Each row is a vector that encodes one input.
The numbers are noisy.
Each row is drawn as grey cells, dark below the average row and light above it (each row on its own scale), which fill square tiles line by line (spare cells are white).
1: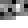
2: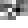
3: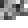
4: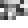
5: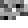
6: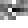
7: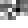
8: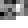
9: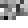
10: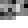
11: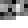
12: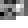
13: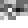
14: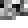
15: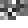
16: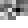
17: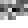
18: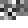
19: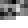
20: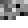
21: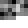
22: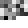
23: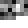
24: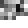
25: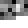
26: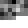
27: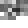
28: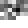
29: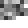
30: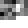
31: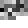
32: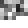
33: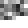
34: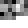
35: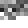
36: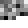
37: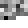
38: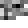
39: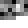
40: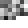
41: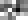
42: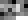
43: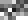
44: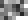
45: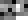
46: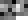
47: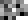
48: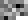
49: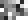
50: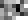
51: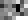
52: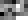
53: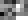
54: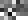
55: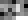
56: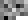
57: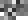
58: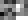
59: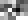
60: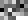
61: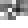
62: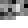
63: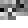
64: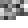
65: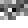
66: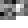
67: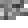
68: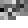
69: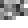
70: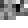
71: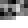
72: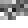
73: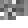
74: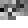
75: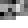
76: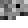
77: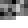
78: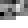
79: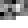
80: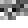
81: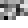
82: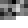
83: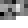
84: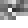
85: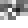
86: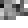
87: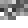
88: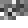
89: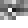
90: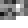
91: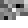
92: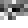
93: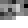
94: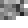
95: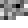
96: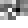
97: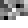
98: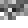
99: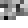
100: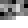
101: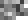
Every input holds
either a point on a 10-point circle and a true/false value, or a point on a 5-point line.
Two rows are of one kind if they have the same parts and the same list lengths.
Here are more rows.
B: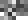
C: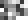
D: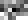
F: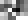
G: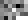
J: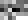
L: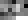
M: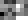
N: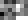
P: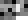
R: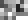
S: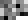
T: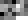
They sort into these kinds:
B, C, D, F, G, J, R, S
L, M, N, P, T

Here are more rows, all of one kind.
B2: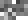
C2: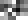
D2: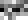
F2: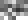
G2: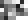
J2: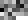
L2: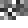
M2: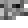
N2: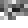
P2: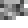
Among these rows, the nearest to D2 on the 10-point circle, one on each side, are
N2 and P2.
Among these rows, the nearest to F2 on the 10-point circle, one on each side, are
C2 and G2.
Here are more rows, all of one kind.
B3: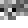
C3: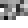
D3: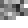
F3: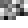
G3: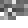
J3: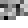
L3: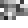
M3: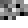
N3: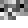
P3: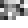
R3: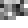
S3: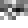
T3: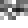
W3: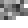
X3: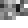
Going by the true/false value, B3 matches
G3, N3, S3 and T3.
